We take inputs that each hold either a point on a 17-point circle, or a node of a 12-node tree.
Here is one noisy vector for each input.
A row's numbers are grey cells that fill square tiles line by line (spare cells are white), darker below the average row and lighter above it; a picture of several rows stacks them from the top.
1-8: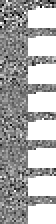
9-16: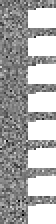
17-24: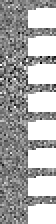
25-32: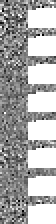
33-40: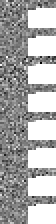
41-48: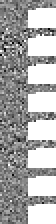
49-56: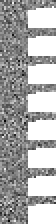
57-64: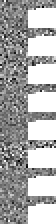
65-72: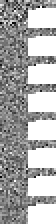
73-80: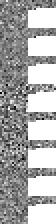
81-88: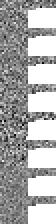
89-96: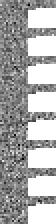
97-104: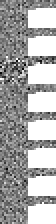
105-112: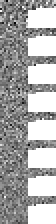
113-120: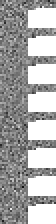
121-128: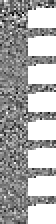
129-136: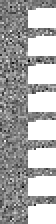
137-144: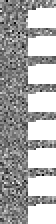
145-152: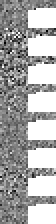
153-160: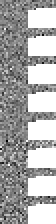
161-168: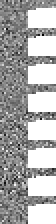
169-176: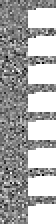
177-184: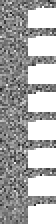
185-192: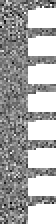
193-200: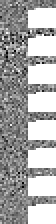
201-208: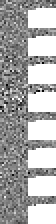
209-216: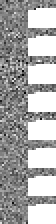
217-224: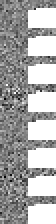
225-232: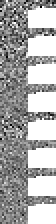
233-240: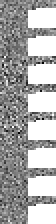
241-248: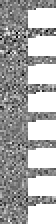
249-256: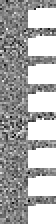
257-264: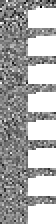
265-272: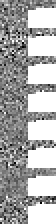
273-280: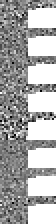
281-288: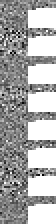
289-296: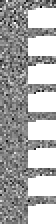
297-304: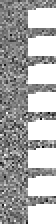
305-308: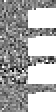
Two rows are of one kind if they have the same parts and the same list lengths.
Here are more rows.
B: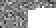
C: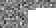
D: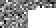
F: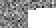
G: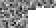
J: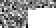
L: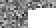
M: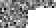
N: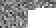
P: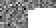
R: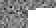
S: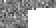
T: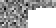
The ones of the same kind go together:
B, C, D, N
F, G, J, L, M, P, R, S, T

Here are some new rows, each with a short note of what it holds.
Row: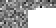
a node of a 12-node tree
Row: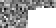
a point on a 17-point circle
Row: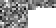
a point on a 17-point circle
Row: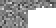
a node of a 12-node tree
